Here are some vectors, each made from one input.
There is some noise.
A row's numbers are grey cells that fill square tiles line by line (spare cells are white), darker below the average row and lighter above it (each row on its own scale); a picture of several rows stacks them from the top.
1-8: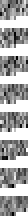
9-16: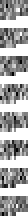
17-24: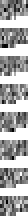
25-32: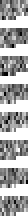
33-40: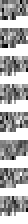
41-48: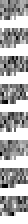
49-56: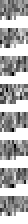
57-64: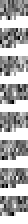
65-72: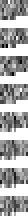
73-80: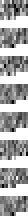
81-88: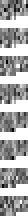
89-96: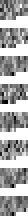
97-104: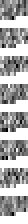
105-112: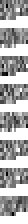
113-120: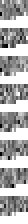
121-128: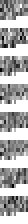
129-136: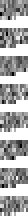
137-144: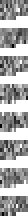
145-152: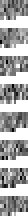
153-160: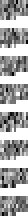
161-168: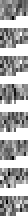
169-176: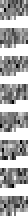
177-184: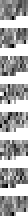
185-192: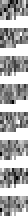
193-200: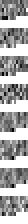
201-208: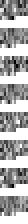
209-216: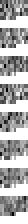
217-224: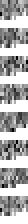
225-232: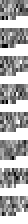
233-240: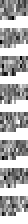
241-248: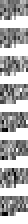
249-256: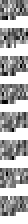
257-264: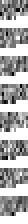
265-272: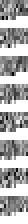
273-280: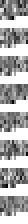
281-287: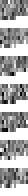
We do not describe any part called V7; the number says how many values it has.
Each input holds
either a point on a 5-point line, or a node of an 11-node tree, or a list of up to two items, each a true/false value and a value of V7.
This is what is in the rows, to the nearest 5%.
About 15% of them hold a point on a 5-point line. About 20% of them hold a node of an 11-node tree. The rest are lists of up to two items, each a true/false value and a value of V7: about 5% of all rows are empty, 20% hold one and 45% two.
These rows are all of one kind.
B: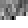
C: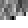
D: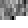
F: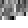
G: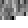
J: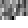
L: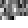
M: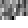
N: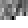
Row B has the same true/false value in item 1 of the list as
C and N.
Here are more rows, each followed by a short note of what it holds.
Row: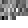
a node of an 11-node tree
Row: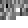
a point on a 5-point line
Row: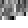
a list of one item
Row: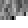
a list of one item
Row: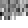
a list of two items
